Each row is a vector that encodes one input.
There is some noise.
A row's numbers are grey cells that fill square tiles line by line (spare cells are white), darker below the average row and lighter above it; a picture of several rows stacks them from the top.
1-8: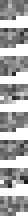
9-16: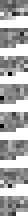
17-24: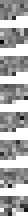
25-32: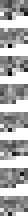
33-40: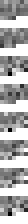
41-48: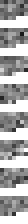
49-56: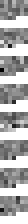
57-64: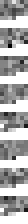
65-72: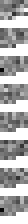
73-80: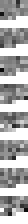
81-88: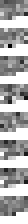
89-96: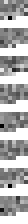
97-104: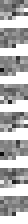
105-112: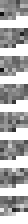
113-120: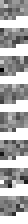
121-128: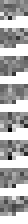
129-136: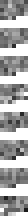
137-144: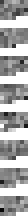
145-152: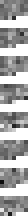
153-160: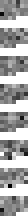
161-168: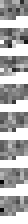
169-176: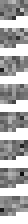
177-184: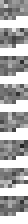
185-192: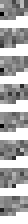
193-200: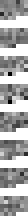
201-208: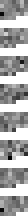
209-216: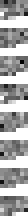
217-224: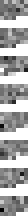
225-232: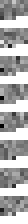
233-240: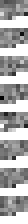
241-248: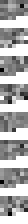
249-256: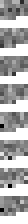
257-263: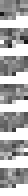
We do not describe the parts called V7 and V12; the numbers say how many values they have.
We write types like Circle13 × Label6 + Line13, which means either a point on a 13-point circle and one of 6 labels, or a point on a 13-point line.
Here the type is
Bool × Bool × Bool + Label10 + V7 × V12.
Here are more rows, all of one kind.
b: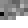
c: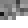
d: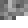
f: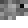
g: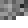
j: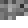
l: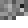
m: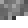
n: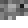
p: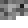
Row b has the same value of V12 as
j and l.
